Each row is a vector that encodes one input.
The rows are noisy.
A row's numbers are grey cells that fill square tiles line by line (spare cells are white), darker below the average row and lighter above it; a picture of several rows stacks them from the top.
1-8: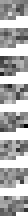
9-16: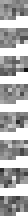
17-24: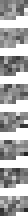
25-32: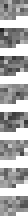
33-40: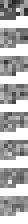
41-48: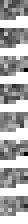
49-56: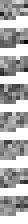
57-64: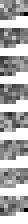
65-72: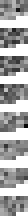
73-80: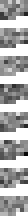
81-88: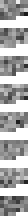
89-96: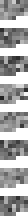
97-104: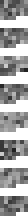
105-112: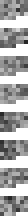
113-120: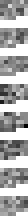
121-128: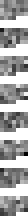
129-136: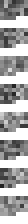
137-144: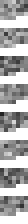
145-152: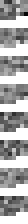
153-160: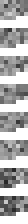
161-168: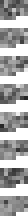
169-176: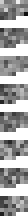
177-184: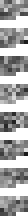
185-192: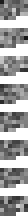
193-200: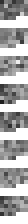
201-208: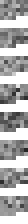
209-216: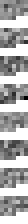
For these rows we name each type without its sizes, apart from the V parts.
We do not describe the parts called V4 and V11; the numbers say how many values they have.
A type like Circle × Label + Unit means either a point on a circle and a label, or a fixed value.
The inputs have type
Bool × V4 × V11 + Tree + Unit.
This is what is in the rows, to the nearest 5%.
A few of them hold a fixed value. About 35% of them hold a node of a tree. The rest hold a true/false value, a value of V4 and a value of V11.
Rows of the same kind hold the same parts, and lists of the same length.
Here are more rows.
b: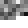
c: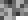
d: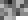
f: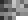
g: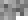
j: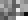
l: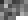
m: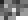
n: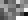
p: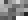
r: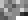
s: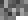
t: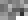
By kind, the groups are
b, g, j, n, p, r, t
c, d
f, l, m, s

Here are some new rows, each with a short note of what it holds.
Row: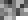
a fixed value
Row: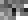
a true/false value, a value of V4 and a value of V11
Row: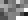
a true/false value, a value of V4 and a value of V11
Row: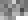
a true/false value, a value of V4 and a value of V11
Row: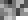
a fixed value
